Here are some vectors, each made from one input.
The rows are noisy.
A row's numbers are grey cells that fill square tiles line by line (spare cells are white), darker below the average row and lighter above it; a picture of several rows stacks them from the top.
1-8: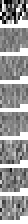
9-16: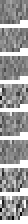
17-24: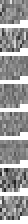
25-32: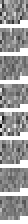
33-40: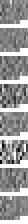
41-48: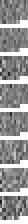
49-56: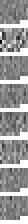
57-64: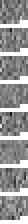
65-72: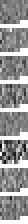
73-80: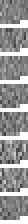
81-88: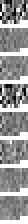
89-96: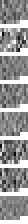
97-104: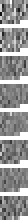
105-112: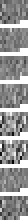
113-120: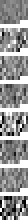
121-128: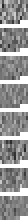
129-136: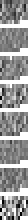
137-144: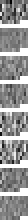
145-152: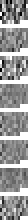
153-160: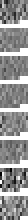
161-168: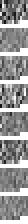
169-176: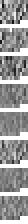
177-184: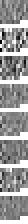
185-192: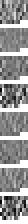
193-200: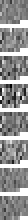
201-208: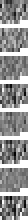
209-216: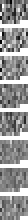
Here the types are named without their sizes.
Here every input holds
a list of points on a line.
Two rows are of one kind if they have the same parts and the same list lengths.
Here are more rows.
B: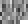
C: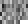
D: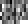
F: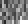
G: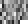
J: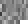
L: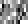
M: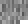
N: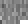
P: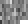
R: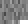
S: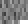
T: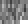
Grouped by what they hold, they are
B, C, F, J, M, N, P, R, S, T
D, G
L

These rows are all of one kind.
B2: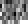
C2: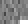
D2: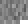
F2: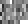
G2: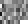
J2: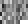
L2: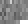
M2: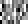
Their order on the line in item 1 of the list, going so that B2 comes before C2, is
G2, D2, J2, B2, M2, C2, F2, L2.
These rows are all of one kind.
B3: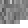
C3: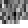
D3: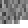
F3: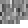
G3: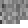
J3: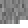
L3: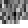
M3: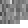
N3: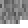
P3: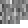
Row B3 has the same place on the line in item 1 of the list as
C3 and L3.
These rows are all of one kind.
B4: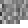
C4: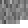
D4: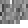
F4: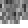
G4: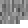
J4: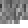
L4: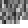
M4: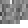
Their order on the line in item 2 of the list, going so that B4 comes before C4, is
G4, F4, D4, M4, J4, B4, C4, L4.
